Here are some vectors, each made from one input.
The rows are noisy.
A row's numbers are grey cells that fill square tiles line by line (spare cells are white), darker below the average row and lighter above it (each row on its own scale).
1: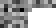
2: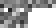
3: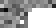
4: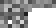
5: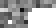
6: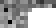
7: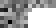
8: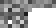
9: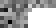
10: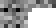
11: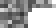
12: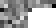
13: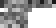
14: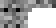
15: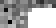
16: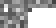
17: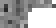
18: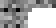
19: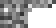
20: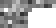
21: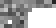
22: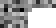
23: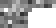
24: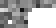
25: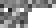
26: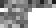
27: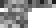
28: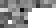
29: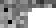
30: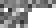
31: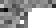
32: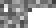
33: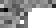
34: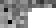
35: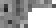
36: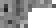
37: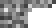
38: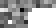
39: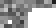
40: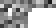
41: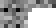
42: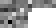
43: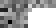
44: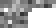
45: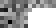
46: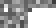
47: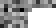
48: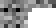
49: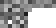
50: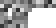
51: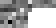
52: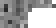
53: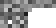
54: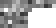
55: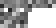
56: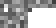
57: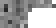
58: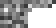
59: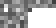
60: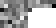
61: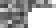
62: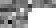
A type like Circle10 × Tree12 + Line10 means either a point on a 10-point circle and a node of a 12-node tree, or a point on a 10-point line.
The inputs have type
Bool × Label9.
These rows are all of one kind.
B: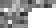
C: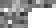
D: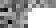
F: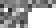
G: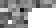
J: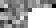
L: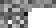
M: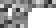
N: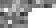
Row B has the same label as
C, M and N.
